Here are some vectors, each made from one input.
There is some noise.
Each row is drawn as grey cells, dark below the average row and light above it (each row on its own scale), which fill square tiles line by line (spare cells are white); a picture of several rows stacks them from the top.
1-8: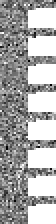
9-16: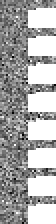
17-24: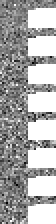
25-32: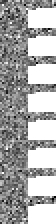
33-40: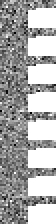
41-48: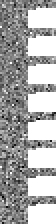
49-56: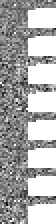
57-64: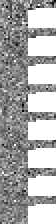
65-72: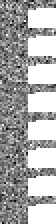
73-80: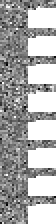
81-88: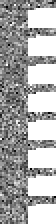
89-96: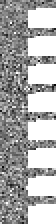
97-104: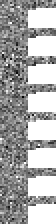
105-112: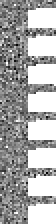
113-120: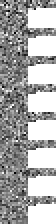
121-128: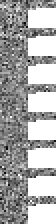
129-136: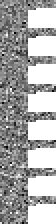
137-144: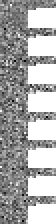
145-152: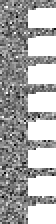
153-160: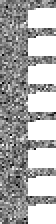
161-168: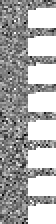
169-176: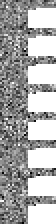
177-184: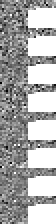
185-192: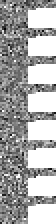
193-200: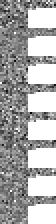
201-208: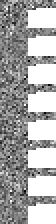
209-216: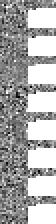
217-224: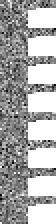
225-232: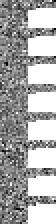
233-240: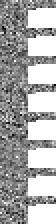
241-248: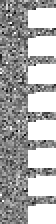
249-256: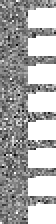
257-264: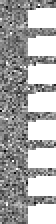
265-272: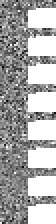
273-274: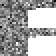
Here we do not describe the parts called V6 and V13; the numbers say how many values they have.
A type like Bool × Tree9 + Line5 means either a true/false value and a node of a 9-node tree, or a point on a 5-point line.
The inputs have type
Bool × V6 × V13 + Line14.
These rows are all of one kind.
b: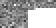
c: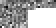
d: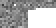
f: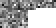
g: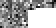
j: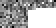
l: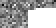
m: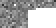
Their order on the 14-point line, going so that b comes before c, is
g, j, f, l, m, d, b, c.
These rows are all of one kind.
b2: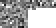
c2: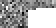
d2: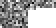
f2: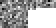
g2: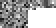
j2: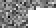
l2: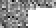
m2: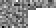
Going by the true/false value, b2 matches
c2 and j2.
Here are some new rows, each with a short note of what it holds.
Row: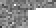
a point on a 14-point line
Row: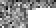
a point on a 14-point line
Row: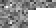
a true/false value, a value of V6 and a value of V13
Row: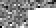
a point on a 14-point line
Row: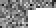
a point on a 14-point line
